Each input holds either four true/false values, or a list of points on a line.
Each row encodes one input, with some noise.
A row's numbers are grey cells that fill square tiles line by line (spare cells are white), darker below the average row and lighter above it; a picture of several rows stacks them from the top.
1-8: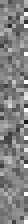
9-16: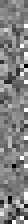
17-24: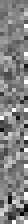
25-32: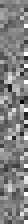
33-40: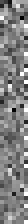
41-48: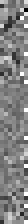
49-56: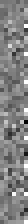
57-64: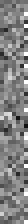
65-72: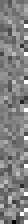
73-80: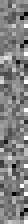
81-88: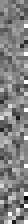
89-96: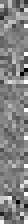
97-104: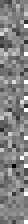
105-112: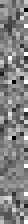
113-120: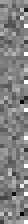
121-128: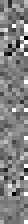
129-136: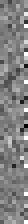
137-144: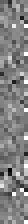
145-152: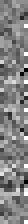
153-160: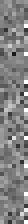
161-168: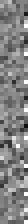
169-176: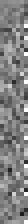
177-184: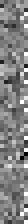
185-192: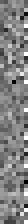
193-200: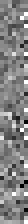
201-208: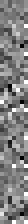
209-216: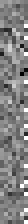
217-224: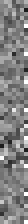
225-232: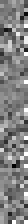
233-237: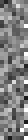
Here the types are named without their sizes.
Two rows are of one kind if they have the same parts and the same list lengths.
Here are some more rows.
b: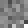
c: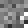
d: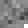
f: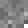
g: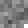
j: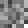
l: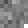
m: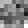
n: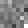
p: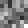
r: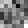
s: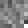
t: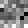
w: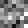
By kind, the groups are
b, c, f, t
d, g, l, m, n, p, w
j, s
r

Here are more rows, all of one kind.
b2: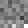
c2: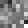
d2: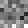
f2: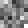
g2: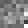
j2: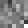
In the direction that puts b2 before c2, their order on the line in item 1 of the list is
b2, j2, g2, f2, d2, c2.
